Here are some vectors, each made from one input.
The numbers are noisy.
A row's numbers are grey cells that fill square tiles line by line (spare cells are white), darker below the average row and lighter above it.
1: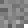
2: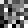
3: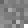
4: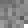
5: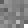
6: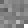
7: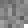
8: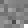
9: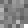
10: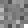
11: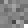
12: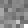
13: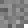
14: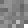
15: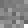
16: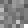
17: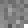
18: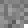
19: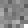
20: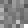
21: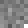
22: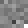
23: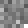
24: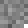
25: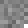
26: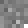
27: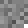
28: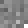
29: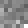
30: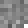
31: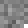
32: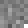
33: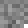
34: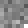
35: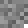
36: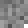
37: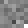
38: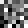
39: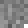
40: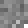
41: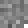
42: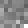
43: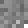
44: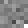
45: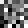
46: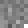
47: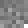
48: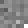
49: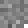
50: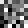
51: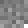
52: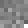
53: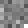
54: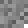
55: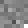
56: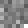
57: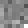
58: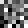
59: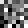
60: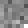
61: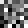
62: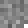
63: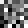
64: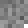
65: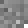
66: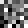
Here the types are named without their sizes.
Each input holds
either a fixed value, or a node of a tree and a true/false value.
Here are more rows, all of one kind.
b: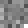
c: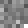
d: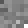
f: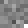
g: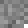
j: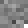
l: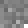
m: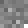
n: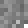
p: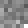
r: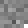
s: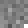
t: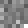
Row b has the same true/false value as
g and s.
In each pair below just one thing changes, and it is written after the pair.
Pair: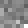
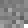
the node of the tree
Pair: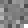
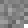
the node of the tree
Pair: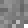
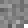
the true/false value
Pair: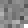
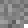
the node of the tree
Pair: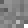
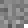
the true/false value
